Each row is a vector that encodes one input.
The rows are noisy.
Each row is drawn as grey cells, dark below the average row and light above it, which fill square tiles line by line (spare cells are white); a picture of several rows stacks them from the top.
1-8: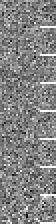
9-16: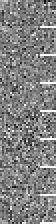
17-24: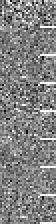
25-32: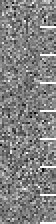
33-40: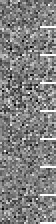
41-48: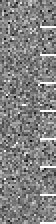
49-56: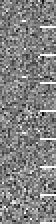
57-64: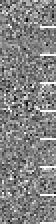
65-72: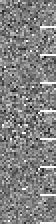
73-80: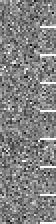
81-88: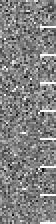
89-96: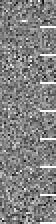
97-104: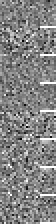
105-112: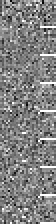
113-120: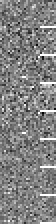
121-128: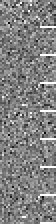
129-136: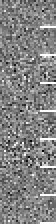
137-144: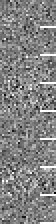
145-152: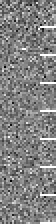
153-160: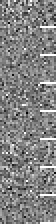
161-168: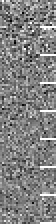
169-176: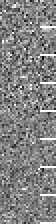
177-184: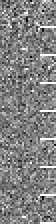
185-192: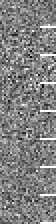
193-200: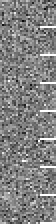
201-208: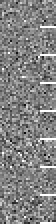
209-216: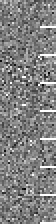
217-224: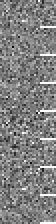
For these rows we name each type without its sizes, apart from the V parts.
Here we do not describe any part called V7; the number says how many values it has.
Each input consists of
a point on a line, together with either a point on a circle and a true/false value, or a list of values of V7.
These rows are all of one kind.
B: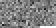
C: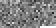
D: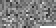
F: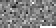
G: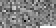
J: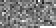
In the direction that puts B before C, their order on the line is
J, F, D, G, B, C.
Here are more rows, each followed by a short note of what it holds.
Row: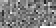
a point on a line, together with the empty list
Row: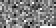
a point on a line, together with the empty list
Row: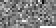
a point on a line, together with the empty list
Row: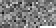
a point on a line, together with a list of two items
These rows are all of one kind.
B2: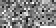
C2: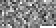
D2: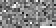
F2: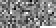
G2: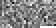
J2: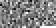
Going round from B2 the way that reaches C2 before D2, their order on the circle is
B2, F2, C2, J2, D2, G2.
